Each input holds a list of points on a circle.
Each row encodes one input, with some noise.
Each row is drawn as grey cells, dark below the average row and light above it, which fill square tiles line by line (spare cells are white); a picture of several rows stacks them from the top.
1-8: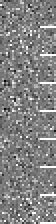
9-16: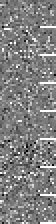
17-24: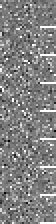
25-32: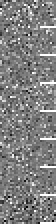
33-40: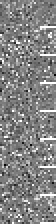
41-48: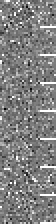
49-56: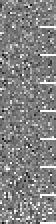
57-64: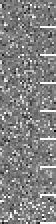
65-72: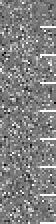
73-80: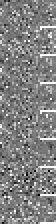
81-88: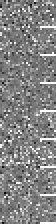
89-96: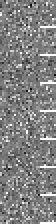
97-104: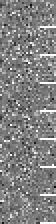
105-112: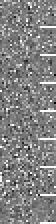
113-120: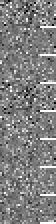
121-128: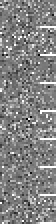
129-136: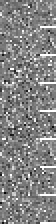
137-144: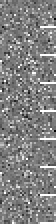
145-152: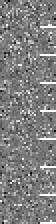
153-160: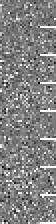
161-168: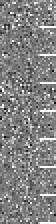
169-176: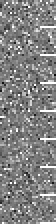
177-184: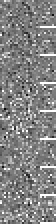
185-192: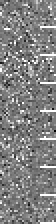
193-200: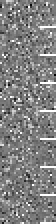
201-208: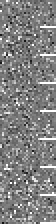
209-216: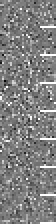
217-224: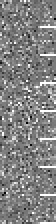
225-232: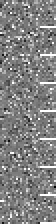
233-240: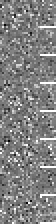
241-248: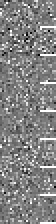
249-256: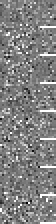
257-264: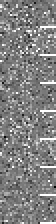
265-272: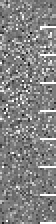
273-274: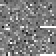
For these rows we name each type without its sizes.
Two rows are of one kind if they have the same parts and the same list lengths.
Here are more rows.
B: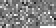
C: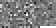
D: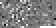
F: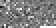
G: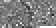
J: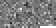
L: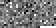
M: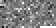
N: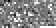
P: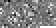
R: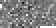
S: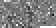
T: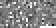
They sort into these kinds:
B, D, F, J, M, T
C, G, R, S
L
N, P

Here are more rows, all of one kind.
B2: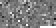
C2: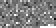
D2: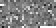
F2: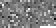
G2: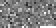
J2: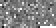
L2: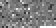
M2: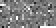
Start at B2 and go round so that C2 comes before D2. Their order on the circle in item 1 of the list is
B2, F2, G2, C2, J2, D2, M2, L2.
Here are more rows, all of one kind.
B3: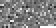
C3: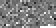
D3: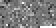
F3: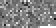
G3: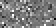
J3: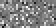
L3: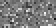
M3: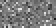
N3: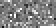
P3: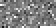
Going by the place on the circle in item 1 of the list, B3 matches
F3, L3 and N3.
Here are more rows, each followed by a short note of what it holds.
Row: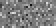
a list of one item
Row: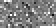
a list of two items
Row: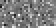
a list of one item
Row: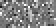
a list of one item
